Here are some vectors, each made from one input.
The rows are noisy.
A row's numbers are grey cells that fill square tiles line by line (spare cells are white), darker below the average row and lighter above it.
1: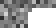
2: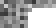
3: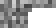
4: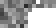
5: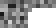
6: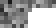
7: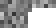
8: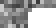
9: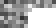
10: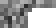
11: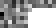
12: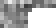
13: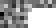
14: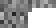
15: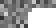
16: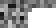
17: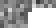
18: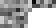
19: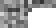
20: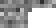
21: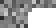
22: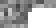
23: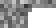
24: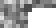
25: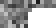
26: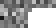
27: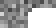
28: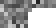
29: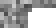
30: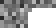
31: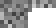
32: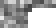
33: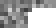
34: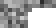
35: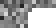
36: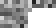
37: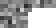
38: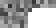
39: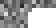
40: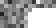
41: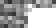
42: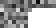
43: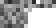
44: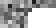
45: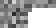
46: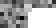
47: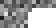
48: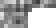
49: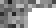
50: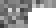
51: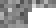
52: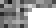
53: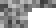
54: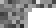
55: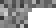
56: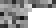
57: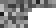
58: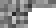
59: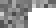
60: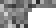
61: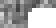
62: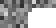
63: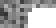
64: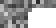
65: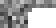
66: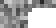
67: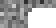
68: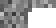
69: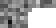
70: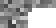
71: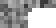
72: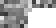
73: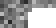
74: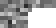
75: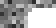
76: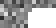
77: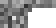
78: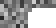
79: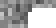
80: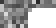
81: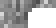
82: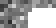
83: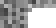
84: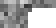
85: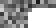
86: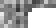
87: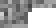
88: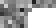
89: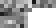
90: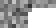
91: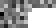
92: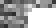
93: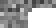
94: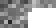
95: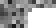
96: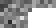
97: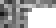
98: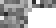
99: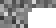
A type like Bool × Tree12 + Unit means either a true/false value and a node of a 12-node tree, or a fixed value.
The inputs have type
(Circle11 + Unit) × Line6.
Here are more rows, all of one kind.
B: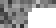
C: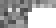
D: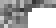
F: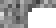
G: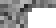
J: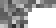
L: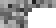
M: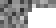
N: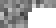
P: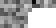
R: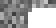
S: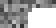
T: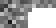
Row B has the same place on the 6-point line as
J, L and S.
